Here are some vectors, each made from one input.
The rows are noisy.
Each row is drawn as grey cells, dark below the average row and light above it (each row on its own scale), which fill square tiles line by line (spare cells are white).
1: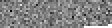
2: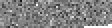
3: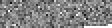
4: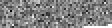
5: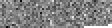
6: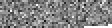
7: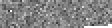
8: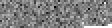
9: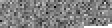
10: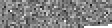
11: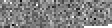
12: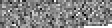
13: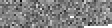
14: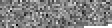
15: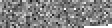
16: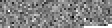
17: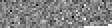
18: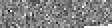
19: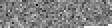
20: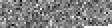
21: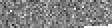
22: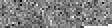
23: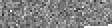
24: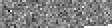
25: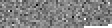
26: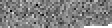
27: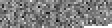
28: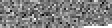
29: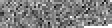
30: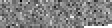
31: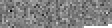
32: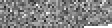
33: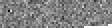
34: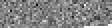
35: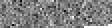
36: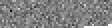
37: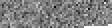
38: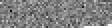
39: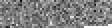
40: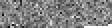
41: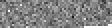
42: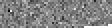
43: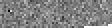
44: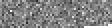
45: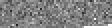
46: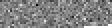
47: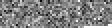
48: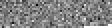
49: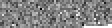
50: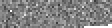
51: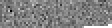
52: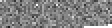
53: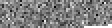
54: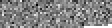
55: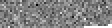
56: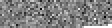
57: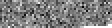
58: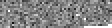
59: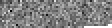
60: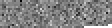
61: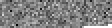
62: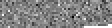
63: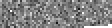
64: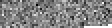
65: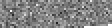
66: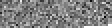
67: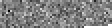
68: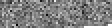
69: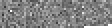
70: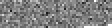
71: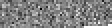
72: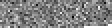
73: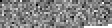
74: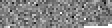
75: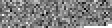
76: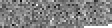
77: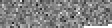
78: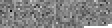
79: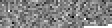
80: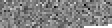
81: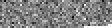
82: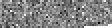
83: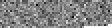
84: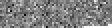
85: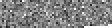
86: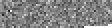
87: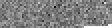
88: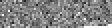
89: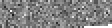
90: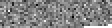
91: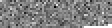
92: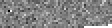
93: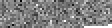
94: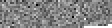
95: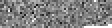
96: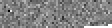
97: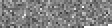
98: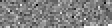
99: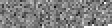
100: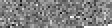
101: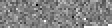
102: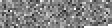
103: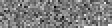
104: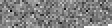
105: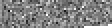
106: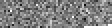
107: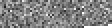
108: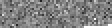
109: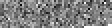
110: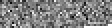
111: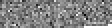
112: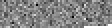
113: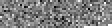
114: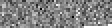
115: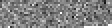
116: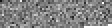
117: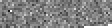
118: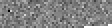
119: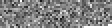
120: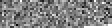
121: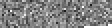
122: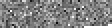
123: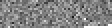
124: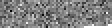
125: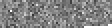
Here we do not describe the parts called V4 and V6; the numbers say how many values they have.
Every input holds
a point on a 5-point line, together with either one of 9 labels and a value of V6, or a value of V4.
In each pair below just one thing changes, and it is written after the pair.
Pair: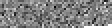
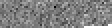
the value of V6
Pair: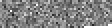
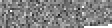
the label
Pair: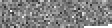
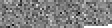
the place on the 5-point line
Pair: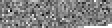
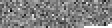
the value of V6
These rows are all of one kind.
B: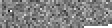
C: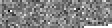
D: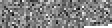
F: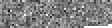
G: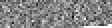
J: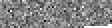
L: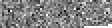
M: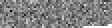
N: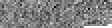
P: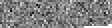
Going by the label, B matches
C, G, L and M.
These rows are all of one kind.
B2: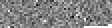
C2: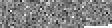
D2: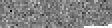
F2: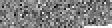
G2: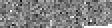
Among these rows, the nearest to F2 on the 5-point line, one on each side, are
D2 and G2.
